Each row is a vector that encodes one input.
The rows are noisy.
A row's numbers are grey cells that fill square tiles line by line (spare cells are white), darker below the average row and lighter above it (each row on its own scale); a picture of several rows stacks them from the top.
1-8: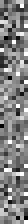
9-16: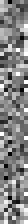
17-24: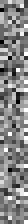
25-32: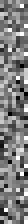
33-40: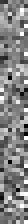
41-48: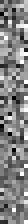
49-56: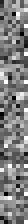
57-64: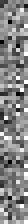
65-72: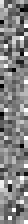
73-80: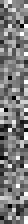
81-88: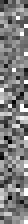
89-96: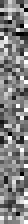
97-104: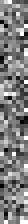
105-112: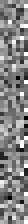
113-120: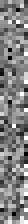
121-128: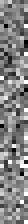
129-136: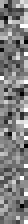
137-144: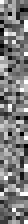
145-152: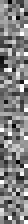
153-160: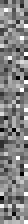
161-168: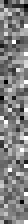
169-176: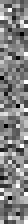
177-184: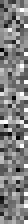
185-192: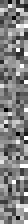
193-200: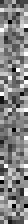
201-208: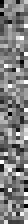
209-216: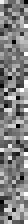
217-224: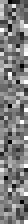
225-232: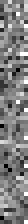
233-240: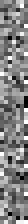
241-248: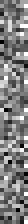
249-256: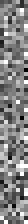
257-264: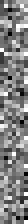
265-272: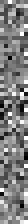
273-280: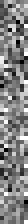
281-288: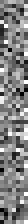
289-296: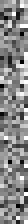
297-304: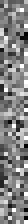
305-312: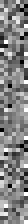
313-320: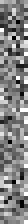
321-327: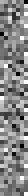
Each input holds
a list of up to three points on a 10-point circle.
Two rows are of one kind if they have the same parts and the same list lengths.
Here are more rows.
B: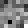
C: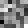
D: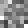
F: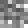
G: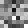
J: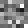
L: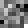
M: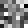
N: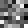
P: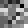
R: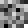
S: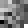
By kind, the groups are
B, J, L, M, N
C, D, R, S
F, P
G

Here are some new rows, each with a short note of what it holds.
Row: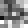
a list of three items
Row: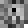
the empty list
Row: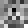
the empty list
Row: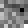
a list of one item
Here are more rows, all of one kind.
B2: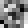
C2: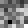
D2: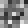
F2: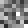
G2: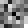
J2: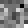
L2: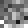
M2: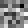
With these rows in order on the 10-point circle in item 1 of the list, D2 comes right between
G2 and L2.
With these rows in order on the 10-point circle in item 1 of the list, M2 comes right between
C2 and J2.
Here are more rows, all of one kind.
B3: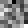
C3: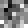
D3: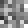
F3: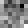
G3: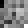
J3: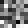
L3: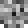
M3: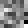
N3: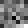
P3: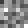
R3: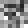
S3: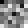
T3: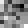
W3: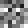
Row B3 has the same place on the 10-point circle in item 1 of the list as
F3, M3, R3 and T3.
